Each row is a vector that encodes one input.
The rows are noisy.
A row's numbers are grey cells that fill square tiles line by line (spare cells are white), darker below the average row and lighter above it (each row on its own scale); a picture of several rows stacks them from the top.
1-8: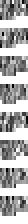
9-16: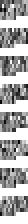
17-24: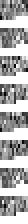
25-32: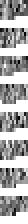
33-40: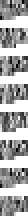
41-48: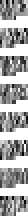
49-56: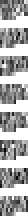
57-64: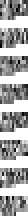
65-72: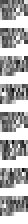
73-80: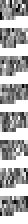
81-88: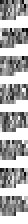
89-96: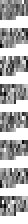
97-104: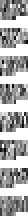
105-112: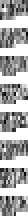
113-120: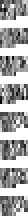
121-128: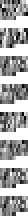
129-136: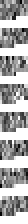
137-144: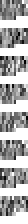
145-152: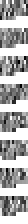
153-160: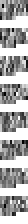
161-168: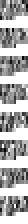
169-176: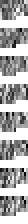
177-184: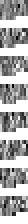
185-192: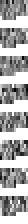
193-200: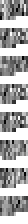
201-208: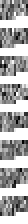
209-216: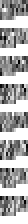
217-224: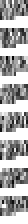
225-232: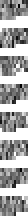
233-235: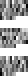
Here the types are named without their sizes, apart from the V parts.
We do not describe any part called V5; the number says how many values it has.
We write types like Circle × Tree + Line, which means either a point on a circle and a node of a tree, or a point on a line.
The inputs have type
List(Bool × V5).
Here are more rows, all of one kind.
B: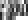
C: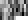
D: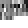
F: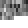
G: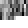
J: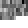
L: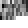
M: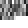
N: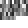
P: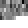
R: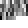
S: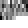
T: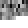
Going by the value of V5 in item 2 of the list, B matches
J and P.
